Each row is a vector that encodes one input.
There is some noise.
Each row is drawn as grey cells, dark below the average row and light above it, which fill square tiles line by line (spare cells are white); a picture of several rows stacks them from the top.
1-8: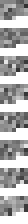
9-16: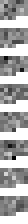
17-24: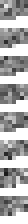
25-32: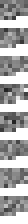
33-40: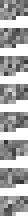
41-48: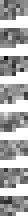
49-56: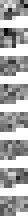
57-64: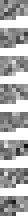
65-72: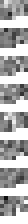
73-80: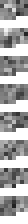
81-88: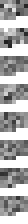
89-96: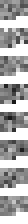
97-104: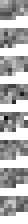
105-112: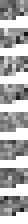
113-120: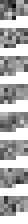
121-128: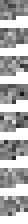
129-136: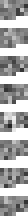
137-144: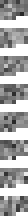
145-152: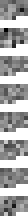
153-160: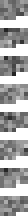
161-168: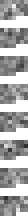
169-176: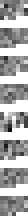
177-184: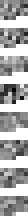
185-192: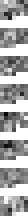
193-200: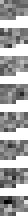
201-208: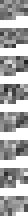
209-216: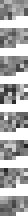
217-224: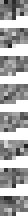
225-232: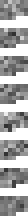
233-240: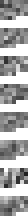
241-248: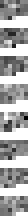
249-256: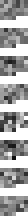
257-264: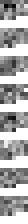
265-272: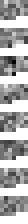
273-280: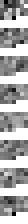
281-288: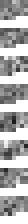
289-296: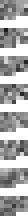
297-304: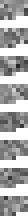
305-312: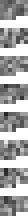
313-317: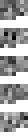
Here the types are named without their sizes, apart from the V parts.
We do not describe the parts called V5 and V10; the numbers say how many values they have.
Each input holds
a label, together with either a true/false value and a value of V5, or a value of V10.
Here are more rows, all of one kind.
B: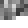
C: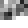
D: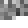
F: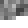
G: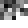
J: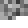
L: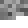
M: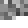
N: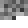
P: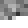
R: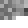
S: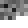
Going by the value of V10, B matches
C, F and L.
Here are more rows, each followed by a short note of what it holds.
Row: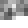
a label, a true/false value and a value of V5
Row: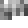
a label and a value of V10
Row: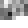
a label and a value of V10
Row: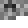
a label and a value of V10
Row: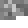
a label, a true/false value and a value of V5
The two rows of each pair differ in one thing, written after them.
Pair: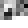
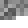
the value of V5
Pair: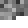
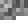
the label
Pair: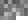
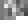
the value of V5
